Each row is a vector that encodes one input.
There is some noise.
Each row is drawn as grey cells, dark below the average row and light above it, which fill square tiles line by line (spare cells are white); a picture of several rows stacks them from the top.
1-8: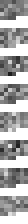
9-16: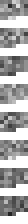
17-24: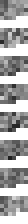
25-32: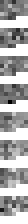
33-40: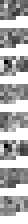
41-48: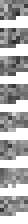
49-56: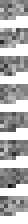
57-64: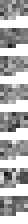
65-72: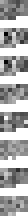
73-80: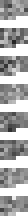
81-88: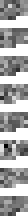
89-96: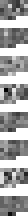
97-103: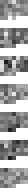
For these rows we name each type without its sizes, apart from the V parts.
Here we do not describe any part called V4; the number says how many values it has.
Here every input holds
a list of items, each a true/false value and a value of V4.
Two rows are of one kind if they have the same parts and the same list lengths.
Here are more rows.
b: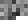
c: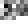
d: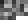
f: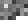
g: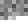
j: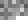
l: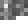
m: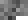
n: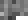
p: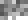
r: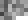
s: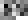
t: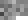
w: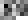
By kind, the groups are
b, d, f, l, m, n
c, s, w
g, j, p, r, t

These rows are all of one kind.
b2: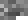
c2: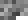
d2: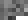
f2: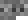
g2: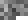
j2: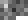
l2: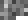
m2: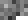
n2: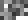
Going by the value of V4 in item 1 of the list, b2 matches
f2 and j2.
